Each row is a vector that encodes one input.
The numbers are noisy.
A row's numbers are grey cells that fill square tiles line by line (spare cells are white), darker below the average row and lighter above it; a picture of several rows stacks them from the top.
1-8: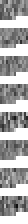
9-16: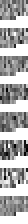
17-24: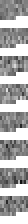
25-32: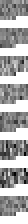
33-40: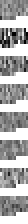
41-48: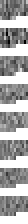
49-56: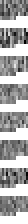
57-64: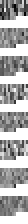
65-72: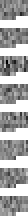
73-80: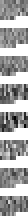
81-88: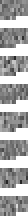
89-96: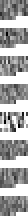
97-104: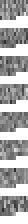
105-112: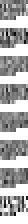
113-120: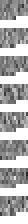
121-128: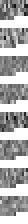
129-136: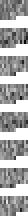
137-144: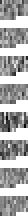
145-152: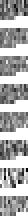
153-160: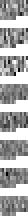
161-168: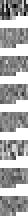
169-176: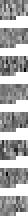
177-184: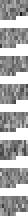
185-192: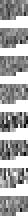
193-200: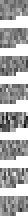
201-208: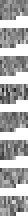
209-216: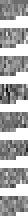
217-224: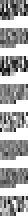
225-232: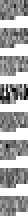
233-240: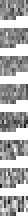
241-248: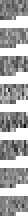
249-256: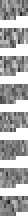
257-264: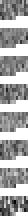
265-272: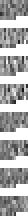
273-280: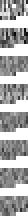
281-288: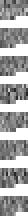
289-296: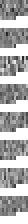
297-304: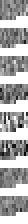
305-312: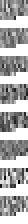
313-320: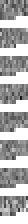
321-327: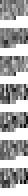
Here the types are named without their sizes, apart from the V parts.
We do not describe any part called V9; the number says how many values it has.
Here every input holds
a label and a value of V9, together with either a fixed value, or three true/false values.
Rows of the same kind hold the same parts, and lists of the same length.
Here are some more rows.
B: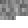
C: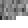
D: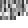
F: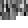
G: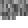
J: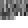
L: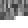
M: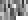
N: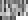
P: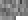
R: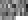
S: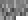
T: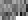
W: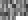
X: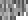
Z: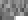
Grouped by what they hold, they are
B, F, G, J, M, P, R, S, T, W
C, D, L, N, X, Z

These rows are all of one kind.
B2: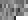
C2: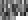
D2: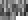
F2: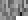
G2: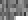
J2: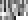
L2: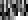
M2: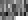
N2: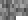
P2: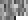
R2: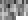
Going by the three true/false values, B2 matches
D2 and L2.
